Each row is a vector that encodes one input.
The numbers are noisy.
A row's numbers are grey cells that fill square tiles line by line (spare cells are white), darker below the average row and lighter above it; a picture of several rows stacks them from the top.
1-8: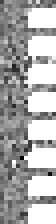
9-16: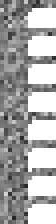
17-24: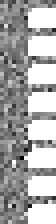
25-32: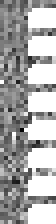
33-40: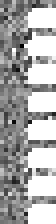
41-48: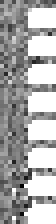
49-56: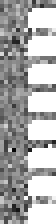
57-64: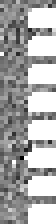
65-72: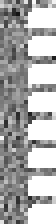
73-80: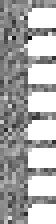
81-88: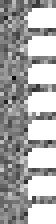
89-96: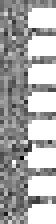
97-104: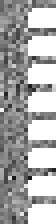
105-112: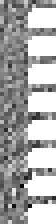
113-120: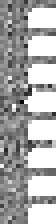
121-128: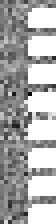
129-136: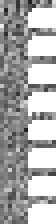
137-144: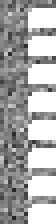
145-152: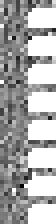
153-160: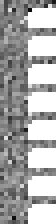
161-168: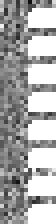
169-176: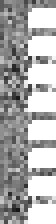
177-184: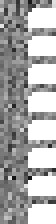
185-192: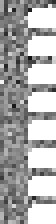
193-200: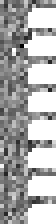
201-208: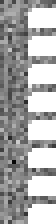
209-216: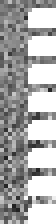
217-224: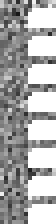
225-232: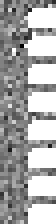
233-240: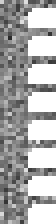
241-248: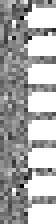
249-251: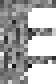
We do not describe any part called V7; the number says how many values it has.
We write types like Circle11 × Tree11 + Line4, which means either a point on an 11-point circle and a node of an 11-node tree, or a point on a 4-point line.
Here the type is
Label9 × Tree8 + V7.
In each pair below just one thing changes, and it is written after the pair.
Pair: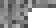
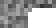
the label
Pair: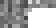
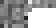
the node of the tree
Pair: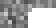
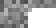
the label
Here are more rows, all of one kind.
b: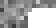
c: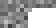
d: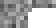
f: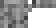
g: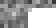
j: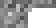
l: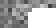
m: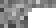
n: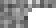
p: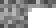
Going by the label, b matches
d, f, m and n.
